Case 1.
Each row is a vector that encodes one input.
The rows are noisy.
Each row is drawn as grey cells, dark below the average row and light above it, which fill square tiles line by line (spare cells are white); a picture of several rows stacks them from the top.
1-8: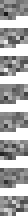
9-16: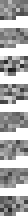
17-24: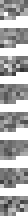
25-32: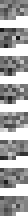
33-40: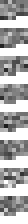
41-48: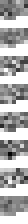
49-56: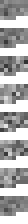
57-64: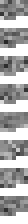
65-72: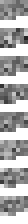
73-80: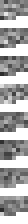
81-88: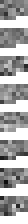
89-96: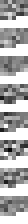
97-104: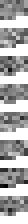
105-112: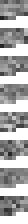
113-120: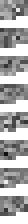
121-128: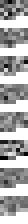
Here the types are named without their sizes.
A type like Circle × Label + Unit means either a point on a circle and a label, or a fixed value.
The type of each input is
Line.
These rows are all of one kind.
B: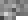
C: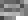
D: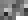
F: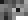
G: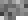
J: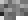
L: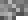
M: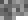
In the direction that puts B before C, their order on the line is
L, B, C, D, F, M, G, J.
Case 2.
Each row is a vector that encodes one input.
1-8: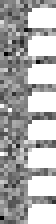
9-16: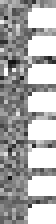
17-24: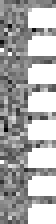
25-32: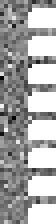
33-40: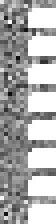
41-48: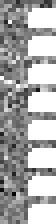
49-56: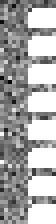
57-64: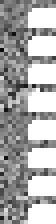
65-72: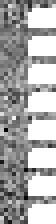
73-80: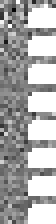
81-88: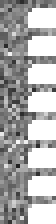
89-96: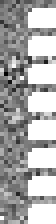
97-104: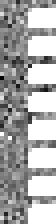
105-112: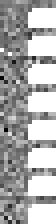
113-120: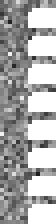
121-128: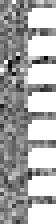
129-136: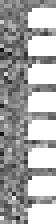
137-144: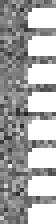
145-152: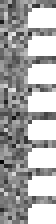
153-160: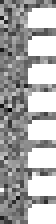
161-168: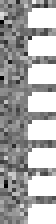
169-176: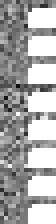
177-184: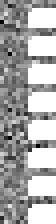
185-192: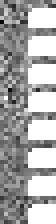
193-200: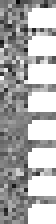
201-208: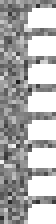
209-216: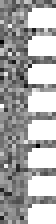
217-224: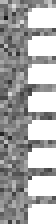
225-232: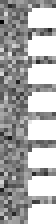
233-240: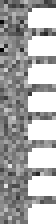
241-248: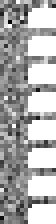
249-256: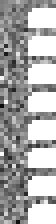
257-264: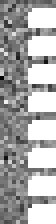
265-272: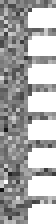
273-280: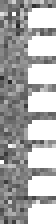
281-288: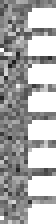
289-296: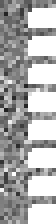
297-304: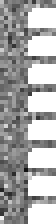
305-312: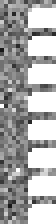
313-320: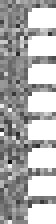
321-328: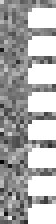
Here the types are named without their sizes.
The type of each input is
Bool × Bool × Bool + Unit.
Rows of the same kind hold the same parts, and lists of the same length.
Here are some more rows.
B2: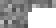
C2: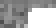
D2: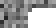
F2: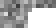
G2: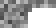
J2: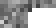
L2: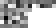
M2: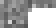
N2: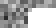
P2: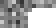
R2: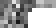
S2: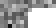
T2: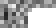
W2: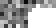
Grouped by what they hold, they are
B2, C2, D2, F2, G2, J2, L2, M2, N2, S2, T2, W2
P2, R2

